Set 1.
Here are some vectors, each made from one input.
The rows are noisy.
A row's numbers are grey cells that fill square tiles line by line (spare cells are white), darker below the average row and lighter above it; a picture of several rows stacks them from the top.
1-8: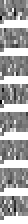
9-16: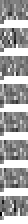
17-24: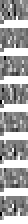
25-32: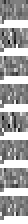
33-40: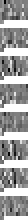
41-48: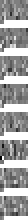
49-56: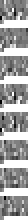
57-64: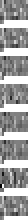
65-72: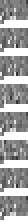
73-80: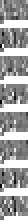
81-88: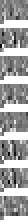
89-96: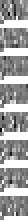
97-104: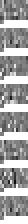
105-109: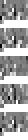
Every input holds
either a point on a 7-point line, or three true/false values.
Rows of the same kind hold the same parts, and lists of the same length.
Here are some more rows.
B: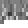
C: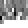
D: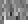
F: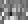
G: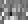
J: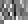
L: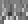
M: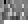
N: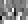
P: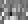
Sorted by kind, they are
B, D, F, G, L, M, P
C, J, N

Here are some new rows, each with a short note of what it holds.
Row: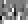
a point on a 7-point line
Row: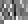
a point on a 7-point line
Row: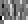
a point on a 7-point line
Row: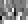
a point on a 7-point line
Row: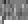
three true/false values
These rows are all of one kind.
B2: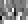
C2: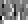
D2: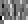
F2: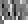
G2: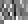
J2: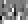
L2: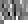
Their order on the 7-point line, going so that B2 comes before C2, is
B2, J2, C2, D2, F2, L2, G2.
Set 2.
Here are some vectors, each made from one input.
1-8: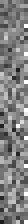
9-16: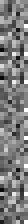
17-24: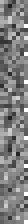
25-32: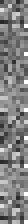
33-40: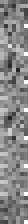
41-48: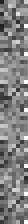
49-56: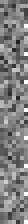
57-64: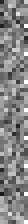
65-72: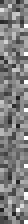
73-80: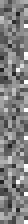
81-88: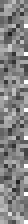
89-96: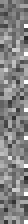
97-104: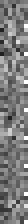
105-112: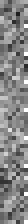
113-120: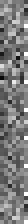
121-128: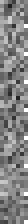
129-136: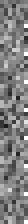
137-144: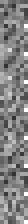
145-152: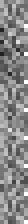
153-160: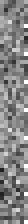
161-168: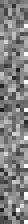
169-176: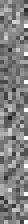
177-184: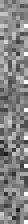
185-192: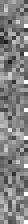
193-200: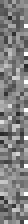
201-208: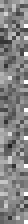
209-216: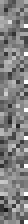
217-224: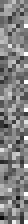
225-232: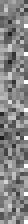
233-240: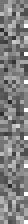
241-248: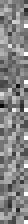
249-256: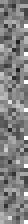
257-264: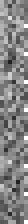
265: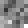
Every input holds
either a point on a 10-point line, or four true/false values.
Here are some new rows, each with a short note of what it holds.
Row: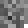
four true/false values
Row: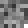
four true/false values
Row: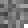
four true/false values
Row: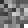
a point on a 10-point line
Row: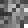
a point on a 10-point line
